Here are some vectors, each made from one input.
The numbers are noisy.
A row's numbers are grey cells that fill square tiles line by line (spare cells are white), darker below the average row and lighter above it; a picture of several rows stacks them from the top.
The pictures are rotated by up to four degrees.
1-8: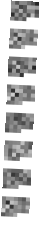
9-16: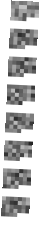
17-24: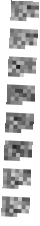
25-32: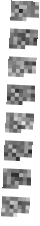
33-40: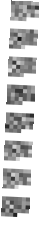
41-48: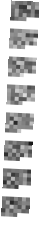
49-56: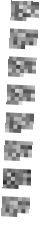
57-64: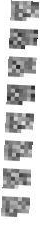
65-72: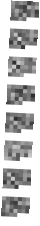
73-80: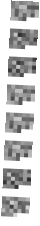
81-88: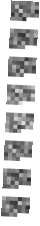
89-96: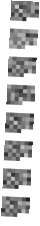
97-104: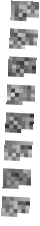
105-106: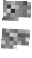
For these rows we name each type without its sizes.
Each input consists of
a point on a line and a true/false value.
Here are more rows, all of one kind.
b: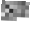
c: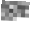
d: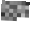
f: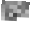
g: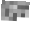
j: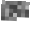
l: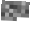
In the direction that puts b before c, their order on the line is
b, j, c, l, g, f, d.
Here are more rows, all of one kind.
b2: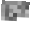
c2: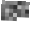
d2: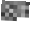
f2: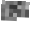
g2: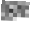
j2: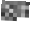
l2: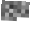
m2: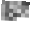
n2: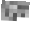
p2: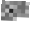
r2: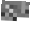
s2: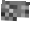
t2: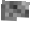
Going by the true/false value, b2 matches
g2, m2, n2 and p2.
